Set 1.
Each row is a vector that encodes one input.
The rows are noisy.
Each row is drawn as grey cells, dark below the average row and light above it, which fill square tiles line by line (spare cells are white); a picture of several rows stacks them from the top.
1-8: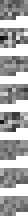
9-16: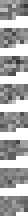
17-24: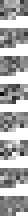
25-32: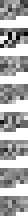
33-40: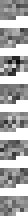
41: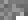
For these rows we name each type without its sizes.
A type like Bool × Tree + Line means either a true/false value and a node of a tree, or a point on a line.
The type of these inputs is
Line.
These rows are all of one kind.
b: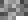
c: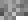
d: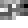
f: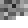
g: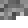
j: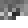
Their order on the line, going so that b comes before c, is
j, b, g, c, d, f.
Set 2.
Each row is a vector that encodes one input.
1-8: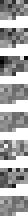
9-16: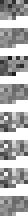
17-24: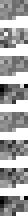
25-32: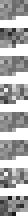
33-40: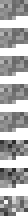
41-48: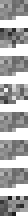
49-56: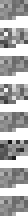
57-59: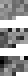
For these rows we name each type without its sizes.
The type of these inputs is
Circle.
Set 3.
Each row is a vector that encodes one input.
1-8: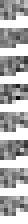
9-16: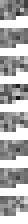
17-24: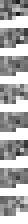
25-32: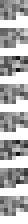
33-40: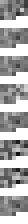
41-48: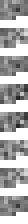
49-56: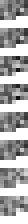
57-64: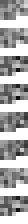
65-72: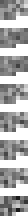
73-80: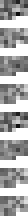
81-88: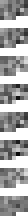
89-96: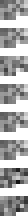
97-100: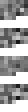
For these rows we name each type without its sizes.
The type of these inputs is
Line.
